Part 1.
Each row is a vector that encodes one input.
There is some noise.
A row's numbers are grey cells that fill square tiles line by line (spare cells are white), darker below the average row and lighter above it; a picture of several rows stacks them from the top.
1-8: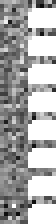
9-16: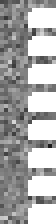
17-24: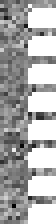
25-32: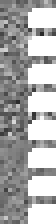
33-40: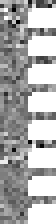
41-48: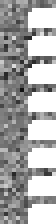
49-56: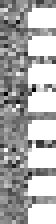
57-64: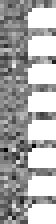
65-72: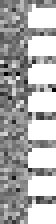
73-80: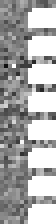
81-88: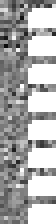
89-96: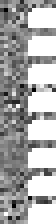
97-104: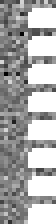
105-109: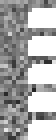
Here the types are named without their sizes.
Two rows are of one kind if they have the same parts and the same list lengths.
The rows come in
4 kinds.
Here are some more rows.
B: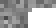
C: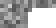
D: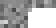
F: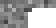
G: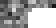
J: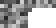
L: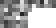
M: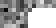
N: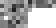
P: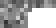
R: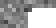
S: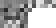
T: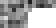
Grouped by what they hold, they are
B, D, G
C, F, P, R
J, L
M, N, S, T

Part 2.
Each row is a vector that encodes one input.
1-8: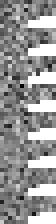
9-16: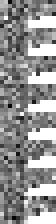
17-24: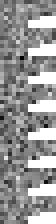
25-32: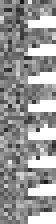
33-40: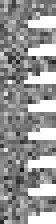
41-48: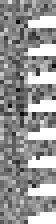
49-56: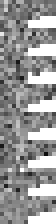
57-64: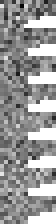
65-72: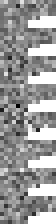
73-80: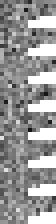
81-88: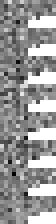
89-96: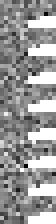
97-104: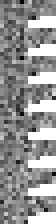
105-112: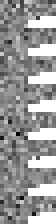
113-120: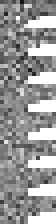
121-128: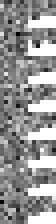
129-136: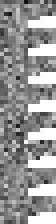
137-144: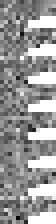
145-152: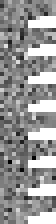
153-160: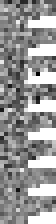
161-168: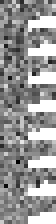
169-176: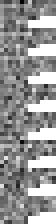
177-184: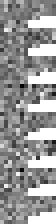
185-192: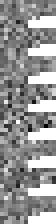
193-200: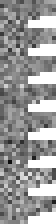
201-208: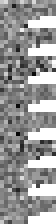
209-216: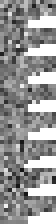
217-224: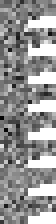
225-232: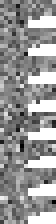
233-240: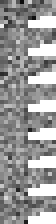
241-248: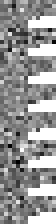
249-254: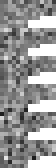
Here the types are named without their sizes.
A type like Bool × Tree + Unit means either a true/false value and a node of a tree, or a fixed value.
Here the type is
(Circle + Label) × (Circle + Unit).
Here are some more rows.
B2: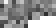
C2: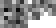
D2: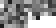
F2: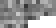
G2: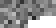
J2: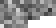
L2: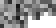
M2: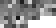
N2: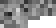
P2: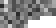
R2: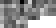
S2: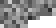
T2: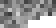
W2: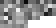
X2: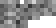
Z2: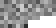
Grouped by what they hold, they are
B2, X2
C2, D2, L2, P2
F2, J2, N2, S2, T2, W2, Z2
G2, M2, R2

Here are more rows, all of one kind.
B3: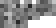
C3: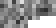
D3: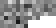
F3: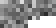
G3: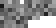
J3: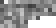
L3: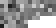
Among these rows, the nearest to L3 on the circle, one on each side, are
C3 and J3.
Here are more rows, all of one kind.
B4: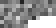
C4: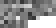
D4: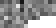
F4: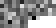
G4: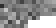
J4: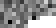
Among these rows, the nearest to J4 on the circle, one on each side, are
D4 and F4.
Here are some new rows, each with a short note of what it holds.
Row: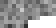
a label
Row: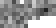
a point on a circle and a label
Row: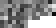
a point on each of two circles
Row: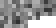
a point on a circle and a label
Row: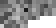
a label
